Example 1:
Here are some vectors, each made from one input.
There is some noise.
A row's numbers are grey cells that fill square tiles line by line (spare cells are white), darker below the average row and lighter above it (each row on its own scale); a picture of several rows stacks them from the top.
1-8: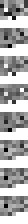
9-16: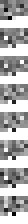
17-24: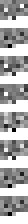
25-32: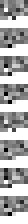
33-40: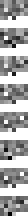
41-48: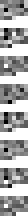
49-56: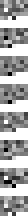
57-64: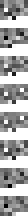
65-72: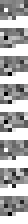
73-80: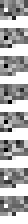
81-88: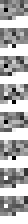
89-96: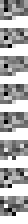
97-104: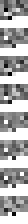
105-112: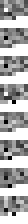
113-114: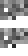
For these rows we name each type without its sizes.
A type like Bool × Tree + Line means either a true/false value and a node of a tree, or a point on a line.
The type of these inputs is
Bool × Tree.
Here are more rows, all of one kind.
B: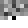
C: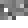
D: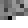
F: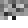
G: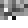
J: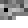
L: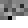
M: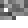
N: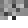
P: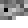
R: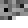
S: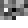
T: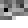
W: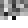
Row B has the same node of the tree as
F, J, N and P.
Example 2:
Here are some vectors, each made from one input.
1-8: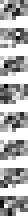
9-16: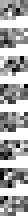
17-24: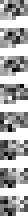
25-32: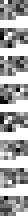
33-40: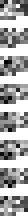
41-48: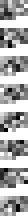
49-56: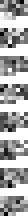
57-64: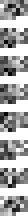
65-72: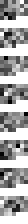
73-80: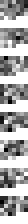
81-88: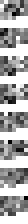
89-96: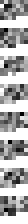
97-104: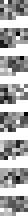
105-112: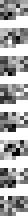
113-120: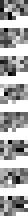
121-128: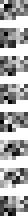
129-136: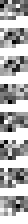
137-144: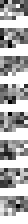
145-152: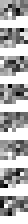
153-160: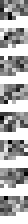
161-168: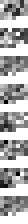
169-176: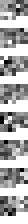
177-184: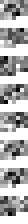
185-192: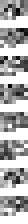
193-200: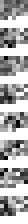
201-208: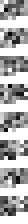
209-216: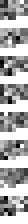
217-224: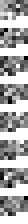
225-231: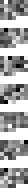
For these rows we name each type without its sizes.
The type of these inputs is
Bool × Tree.
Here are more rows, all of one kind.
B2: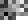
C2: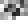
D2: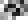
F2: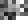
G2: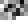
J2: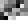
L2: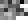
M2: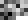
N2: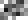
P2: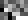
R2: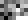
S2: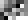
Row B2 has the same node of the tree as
C2, D2, F2 and G2.
